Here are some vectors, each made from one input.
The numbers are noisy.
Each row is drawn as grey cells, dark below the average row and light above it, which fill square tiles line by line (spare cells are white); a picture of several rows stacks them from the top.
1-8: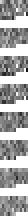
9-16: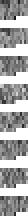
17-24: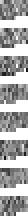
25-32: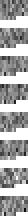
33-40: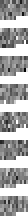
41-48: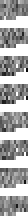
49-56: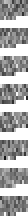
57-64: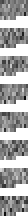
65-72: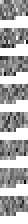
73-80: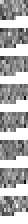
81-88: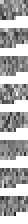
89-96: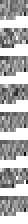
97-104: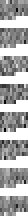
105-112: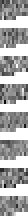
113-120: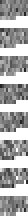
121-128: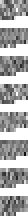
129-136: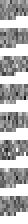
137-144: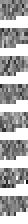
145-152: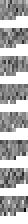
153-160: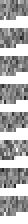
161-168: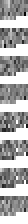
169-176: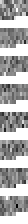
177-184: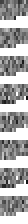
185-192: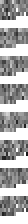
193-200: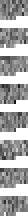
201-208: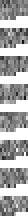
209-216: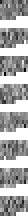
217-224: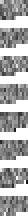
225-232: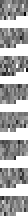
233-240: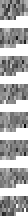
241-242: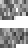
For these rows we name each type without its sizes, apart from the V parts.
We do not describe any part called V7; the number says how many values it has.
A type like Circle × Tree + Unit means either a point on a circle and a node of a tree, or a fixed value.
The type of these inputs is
List(Line) × V7.
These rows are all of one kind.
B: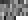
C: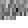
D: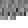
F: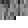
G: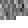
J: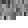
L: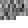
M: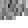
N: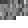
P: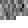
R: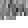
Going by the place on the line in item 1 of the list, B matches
F and J.
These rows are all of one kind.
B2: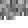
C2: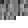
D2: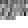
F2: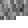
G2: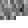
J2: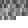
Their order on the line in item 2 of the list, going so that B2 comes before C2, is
B2, C2, F2, J2, G2, D2.
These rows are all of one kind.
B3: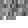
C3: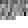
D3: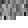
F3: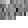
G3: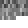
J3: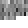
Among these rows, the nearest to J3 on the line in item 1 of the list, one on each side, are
B3 and F3.
